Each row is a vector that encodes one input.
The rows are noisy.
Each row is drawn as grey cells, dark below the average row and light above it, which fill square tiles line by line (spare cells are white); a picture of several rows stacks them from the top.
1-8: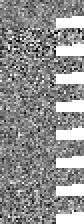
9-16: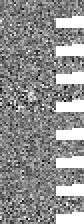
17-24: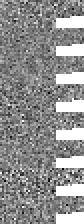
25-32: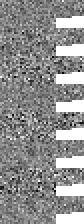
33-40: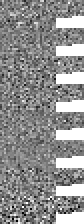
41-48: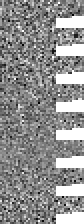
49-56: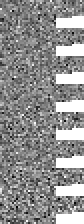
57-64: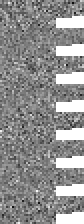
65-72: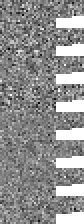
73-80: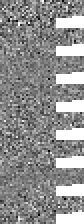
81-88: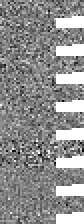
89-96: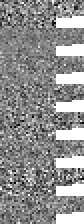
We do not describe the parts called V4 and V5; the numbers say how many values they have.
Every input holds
a value of V5, together with either a point on a 6-point circle and three true/false values, or a value of V4.
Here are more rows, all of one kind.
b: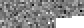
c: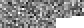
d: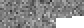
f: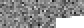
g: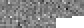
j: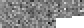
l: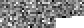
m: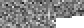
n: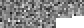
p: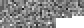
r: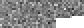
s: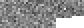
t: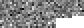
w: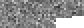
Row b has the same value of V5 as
l, p and t.
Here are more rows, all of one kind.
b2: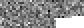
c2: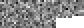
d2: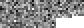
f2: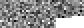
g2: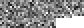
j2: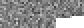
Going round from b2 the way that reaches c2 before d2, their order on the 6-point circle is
b2, g2, f2, j2, c2, d2.
